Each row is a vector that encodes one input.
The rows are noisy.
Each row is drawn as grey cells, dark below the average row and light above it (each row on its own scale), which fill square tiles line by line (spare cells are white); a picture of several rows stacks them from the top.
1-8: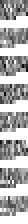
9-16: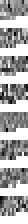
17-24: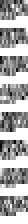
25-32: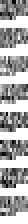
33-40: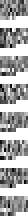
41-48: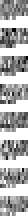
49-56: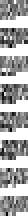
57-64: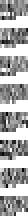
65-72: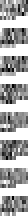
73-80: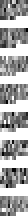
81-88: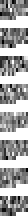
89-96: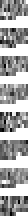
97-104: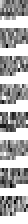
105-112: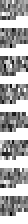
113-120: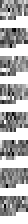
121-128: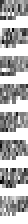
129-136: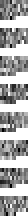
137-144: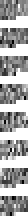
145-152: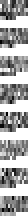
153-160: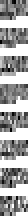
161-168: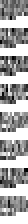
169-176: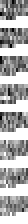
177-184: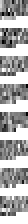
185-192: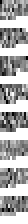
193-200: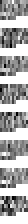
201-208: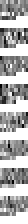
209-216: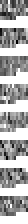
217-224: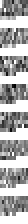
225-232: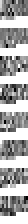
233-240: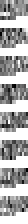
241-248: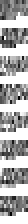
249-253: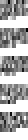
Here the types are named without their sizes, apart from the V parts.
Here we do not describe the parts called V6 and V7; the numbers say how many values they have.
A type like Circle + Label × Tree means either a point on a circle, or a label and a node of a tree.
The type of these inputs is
Bool × Bool × Bool × List(Line) × V6 × V7.
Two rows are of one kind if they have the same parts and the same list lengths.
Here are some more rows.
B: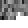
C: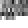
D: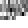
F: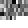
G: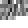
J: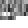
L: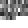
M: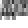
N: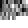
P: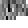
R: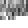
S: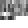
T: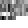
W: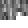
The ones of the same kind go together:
B, L, N, S, T
C, D, G, M, R
F, J, P, W

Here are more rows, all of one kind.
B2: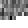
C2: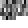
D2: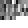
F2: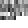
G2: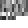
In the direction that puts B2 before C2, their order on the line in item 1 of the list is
F2, B2, D2, G2, C2.
